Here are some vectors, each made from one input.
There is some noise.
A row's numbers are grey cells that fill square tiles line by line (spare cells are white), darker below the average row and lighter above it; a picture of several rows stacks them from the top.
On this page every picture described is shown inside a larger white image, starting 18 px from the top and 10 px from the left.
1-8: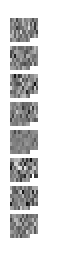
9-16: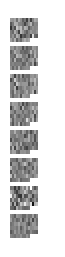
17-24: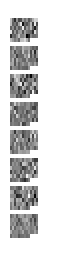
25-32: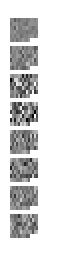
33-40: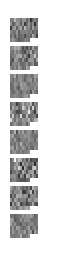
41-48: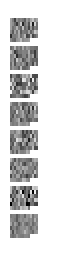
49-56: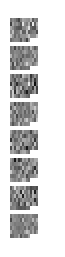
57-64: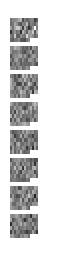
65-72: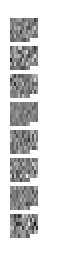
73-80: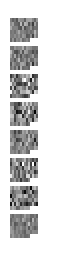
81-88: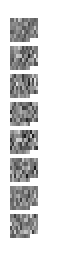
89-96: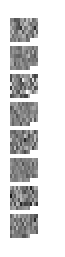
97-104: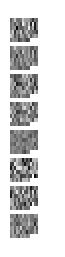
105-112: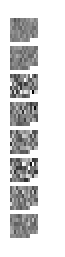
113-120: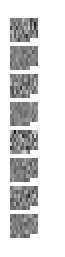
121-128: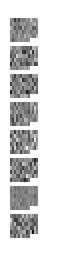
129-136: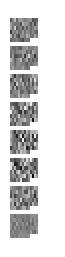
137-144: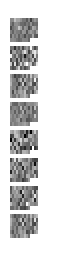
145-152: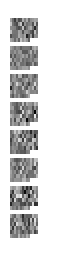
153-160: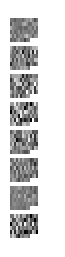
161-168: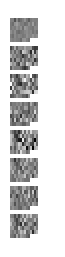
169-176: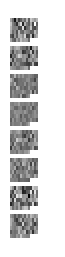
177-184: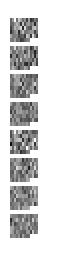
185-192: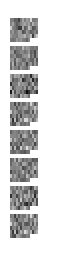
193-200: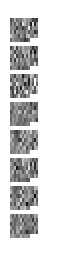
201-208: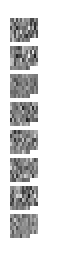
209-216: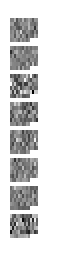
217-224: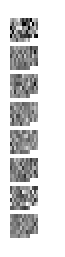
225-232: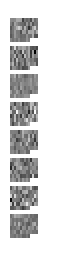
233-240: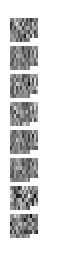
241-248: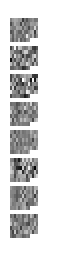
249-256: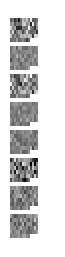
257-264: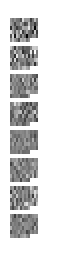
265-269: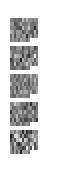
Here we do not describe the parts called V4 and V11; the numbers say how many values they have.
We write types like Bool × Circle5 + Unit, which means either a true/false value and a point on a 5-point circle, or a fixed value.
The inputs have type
((Bool × Bool × Bool + V4) × Line6 + Line5) × V11.
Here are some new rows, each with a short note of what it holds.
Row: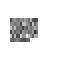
a point on a 6-point line, three true/false values and a value of V11
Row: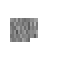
a point on a 6-point line, a value of V4 and a value of V11
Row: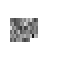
a point on a 6-point line, three true/false values and a value of V11
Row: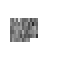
a point on a 5-point line and a value of V11
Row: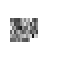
a point on a 6-point line, three true/false values and a value of V11
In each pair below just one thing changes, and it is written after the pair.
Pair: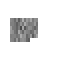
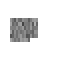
the value of V11
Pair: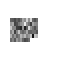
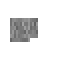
the value of V11
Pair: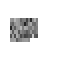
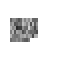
the place on the 6-point line
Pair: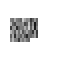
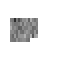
the value of V11
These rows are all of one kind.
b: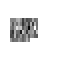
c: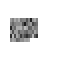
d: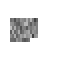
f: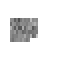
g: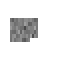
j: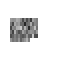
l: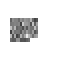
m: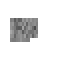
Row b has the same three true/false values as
c and f.
